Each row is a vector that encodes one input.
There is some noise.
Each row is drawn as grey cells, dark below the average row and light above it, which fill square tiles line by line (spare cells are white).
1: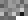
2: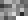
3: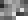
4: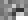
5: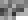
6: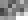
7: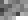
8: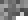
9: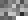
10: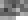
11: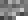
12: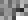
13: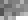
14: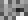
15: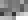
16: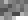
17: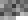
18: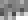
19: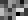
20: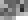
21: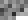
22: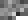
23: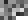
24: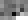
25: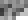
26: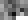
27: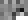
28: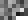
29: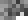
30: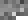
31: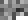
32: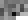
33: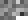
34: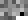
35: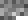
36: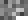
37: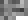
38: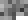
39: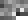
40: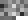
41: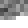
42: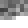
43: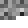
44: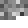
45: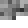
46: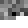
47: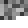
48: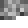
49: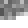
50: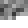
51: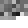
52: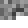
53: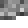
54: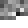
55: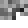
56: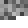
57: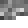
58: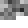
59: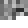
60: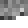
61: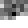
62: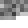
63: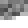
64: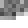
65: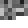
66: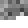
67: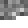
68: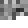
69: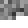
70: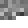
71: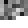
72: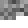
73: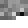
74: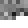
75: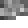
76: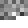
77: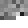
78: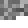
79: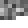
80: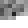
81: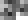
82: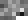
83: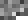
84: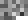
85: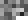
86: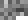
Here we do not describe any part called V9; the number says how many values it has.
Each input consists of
either a point on an 8-point line and a true/false value, or a value of V9.
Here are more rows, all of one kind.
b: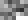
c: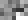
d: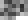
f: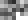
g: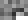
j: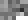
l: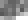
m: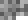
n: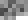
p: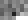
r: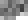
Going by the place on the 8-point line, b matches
d, j and r.
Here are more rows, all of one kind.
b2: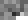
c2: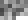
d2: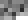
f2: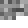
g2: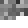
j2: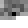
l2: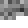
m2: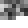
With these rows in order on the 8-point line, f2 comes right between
c2 and g2.
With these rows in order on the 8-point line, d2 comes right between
c2 and j2.
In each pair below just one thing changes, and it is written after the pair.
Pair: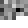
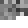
the place on the 8-point line
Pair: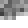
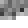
the place on the 8-point line
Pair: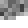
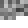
the true/false value
